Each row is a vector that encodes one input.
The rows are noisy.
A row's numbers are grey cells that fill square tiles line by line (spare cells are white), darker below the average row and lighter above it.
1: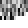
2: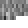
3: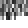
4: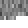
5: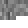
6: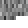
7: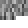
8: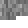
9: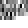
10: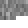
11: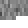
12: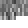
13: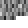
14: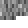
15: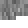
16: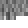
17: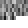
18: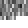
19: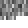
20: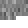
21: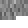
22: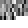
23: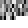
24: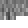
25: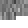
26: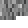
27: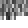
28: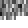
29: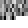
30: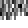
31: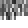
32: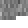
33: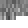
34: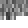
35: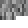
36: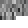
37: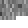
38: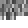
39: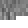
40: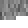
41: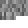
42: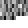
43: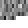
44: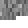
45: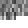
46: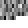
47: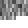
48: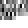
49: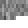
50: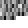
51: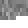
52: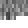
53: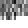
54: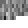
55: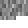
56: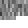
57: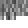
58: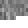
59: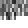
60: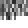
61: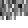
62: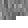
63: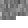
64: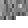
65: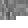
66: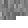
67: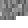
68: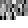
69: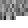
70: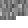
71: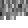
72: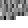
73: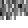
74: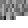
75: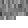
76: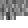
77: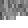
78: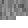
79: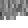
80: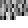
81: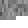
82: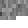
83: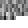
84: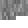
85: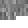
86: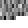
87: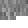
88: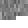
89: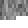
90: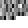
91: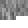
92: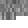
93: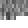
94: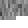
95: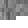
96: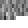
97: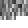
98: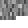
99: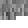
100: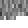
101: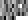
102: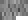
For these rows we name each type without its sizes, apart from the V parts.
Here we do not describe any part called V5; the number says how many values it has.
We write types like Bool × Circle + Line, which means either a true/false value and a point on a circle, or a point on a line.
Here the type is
List(Bool × V5).
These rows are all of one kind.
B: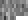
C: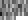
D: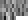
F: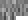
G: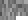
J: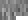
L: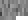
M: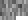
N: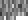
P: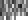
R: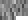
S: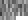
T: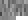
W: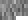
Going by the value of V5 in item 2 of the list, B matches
C, D and F.
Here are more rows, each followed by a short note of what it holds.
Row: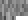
a list of two items
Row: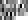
the empty list
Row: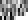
the empty list
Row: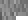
a list of two items
